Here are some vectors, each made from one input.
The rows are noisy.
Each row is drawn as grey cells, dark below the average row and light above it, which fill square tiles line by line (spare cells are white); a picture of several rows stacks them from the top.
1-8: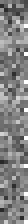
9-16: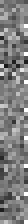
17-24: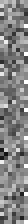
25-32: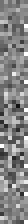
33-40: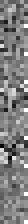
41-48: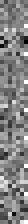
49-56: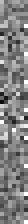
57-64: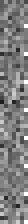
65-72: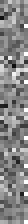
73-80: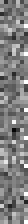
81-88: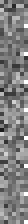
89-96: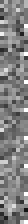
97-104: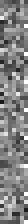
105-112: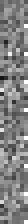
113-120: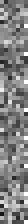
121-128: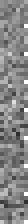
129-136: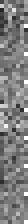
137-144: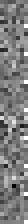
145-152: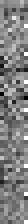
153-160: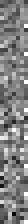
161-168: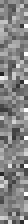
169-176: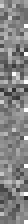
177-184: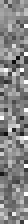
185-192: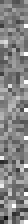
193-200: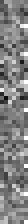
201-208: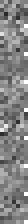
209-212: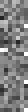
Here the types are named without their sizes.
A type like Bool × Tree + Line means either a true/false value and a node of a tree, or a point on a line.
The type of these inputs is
Label × Tree + Line.
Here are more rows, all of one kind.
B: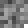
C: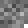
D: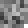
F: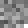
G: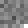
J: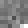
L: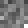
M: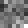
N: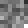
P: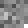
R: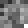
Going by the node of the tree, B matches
G, M and P.
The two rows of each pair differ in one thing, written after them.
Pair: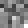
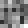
the node of the tree
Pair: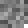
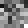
the label
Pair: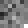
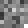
the label
